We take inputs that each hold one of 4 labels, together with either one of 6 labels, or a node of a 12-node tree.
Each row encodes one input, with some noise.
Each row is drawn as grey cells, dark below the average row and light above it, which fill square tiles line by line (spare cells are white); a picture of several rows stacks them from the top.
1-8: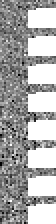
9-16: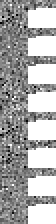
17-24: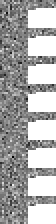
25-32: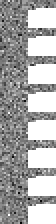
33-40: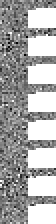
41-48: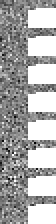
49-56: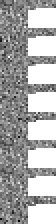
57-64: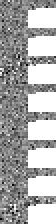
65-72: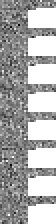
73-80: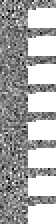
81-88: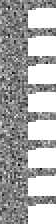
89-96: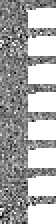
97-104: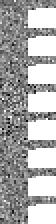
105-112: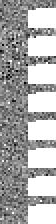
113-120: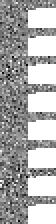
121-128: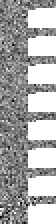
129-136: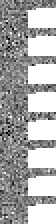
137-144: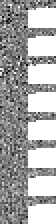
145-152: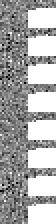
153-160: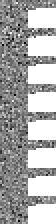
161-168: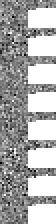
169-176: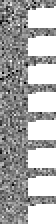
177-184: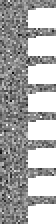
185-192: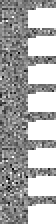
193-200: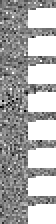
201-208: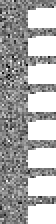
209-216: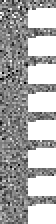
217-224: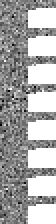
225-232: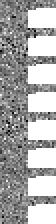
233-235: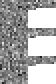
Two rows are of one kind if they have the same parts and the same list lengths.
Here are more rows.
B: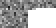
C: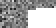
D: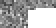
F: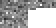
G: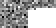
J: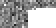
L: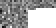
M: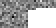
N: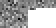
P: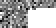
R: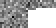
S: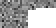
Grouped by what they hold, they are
B, C, D, F, J, L, M, N, R, S
G, P

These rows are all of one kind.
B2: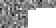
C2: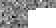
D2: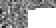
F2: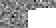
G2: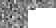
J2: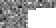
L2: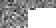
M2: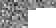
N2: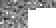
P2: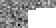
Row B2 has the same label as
D2 and J2.
